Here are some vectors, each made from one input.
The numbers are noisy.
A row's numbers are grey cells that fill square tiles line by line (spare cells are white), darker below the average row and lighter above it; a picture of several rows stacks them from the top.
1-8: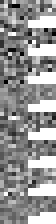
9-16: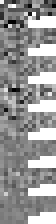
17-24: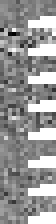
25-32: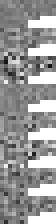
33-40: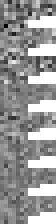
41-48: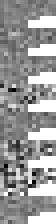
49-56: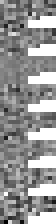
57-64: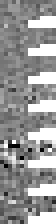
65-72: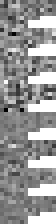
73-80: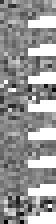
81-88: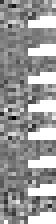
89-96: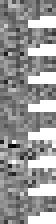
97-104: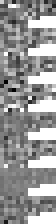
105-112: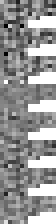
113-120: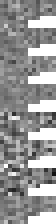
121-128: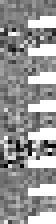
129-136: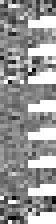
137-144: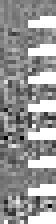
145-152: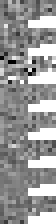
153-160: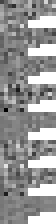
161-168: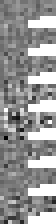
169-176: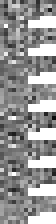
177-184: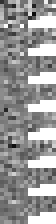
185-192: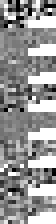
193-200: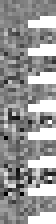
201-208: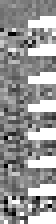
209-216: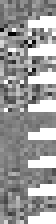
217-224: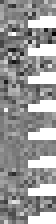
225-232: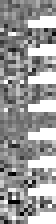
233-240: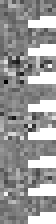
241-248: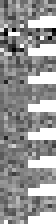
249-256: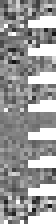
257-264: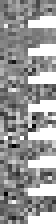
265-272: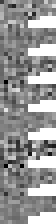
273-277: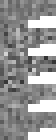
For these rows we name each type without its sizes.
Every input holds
a point on a line, together with either a label, or a point on a line.
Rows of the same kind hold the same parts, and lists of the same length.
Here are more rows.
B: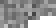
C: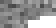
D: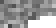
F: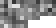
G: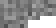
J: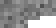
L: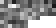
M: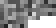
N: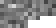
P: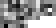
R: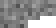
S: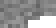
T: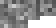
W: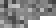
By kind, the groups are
B, F, L, P, W
C, D, G, J, M, N, R, S, T

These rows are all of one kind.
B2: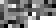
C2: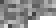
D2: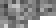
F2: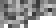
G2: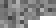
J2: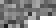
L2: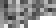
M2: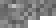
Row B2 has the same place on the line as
C2 and F2.
